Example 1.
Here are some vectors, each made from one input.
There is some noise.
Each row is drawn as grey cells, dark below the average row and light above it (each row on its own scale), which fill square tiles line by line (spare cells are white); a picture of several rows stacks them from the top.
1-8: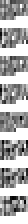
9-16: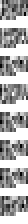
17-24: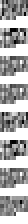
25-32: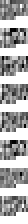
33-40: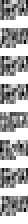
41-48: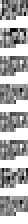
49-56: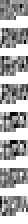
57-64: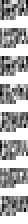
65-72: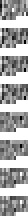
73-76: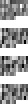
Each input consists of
three true/false values.
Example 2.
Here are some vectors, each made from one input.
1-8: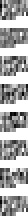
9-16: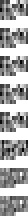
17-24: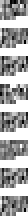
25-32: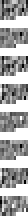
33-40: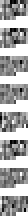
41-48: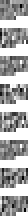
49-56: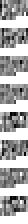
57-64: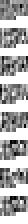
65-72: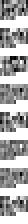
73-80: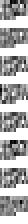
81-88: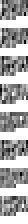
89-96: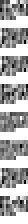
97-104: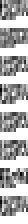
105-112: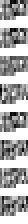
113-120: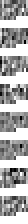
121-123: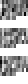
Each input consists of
three true/false values.
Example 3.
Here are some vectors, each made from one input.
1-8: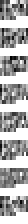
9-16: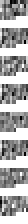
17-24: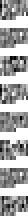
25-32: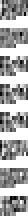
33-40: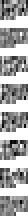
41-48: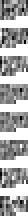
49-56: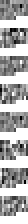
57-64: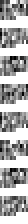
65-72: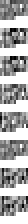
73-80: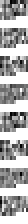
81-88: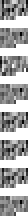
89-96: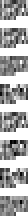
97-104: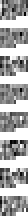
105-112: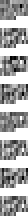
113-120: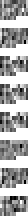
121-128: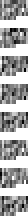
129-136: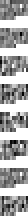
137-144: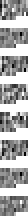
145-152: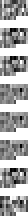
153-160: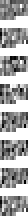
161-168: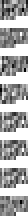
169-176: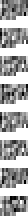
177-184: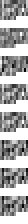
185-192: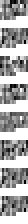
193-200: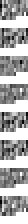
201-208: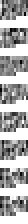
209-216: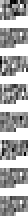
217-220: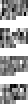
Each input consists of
three true/false values.
